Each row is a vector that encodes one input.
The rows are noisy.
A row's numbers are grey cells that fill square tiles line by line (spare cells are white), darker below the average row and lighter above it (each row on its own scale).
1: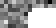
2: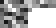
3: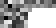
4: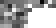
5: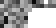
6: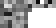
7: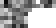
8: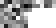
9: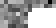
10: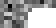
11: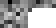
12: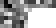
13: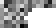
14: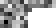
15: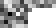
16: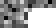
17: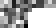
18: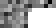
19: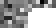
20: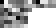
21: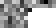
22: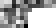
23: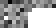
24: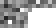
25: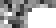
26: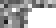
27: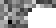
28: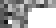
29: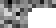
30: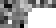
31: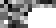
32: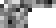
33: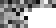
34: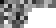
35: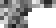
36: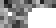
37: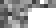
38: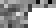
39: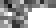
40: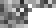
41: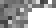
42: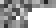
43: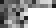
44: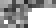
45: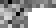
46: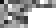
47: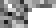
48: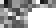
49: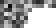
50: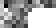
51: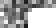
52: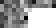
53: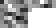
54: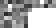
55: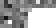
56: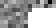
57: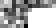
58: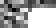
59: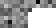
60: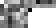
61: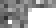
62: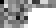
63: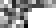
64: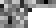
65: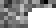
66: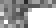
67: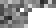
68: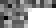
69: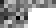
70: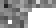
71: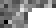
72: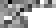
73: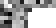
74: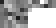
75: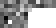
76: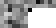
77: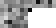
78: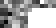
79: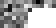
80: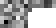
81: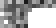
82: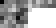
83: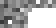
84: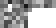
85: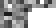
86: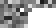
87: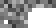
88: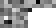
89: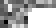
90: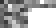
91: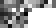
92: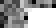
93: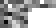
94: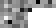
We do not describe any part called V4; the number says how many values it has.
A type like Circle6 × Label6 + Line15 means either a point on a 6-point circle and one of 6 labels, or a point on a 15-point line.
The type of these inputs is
List2(Bool × V4).
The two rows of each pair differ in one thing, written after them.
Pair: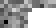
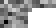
the true/false value in item 2 of the list
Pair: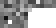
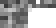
the value of V4 in item 1 of the list
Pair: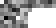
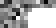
the value of V4 in item 2 of the list
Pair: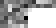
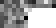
the value of V4 in item 1 of the list
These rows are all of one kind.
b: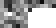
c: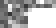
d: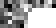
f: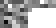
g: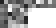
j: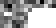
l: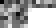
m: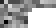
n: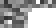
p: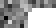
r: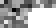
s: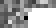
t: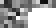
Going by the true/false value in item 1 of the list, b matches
r and t.
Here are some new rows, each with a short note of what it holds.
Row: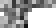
the empty list
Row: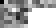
a list of one item
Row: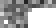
the empty list
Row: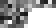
a list of one item
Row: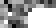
a list of one item
